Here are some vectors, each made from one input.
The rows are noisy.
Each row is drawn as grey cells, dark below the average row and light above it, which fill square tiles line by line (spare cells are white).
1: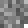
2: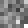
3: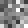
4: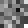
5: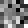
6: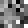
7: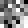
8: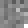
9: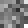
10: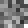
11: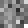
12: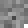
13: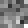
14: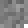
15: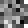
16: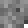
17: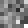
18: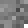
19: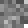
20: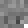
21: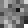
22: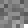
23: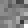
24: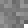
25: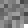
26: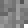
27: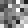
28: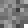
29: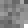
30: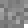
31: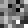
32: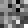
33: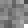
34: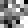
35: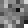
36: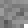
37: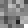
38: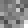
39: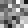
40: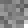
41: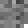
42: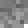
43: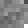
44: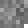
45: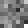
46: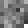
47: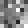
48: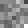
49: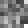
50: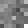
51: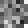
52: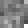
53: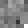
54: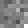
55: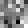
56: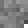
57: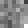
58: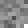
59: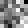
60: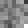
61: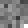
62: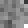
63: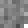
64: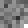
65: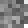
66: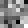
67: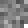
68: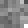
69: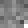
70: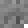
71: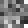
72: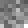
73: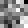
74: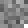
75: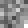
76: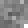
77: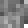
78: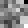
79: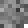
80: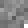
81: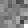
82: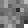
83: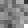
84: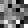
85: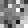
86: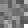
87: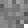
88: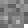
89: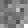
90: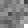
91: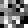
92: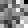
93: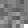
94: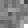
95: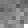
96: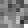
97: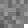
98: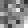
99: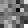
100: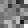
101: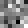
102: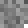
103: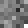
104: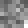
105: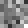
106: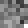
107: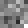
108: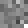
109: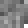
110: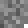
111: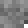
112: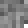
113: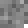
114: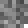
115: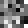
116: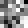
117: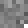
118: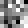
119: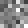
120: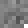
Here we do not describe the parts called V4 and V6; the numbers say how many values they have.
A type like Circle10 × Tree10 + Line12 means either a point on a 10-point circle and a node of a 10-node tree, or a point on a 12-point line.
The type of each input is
(Bool × V4 + Label7) × V6.
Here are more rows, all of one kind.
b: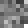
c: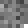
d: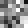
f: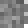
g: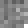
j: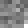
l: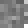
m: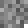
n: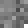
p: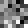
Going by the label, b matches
c and n.
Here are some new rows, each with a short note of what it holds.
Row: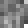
a true/false value, a value of V4 and a value of V6
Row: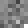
one of 7 labels and a value of V6
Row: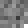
one of 7 labels and a value of V6
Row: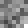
one of 7 labels and a value of V6
